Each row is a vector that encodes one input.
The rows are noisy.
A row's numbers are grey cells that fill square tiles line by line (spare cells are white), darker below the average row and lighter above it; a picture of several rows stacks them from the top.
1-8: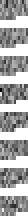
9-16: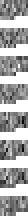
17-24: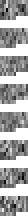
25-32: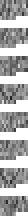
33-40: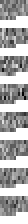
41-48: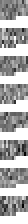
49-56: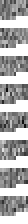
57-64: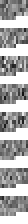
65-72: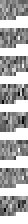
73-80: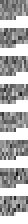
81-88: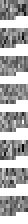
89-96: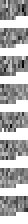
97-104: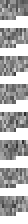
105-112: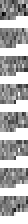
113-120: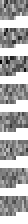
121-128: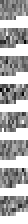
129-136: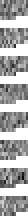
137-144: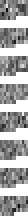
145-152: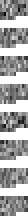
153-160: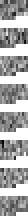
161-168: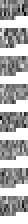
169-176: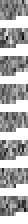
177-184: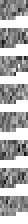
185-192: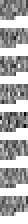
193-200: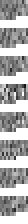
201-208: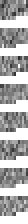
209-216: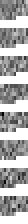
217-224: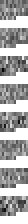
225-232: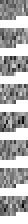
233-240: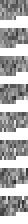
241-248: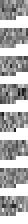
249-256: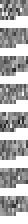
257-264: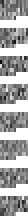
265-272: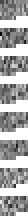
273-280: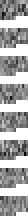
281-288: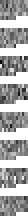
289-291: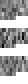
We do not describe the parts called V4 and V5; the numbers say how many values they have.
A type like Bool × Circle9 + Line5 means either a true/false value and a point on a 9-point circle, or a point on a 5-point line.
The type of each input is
List2(Circle9) + Tree10 + V4 × V5.
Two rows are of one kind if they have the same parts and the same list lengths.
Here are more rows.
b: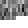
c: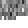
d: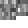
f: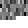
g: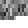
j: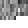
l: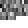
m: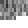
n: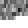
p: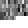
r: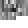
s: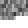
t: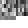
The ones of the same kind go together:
b, g, p
c, d, r
f, l
j, m, t
n, s

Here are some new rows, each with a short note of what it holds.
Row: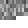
a list of two items
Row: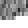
a node of a 10-node tree
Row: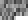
a node of a 10-node tree
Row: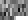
a value of V4 and a value of V5
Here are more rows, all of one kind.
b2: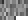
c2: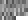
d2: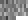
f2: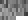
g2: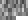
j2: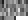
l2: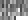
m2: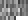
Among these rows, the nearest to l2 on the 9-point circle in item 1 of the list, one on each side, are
f2 and g2.
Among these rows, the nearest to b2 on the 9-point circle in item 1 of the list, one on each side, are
c2 and m2.
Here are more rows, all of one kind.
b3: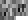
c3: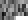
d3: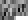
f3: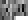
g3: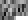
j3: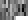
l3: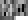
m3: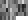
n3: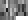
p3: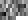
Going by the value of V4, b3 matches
m3 and p3.
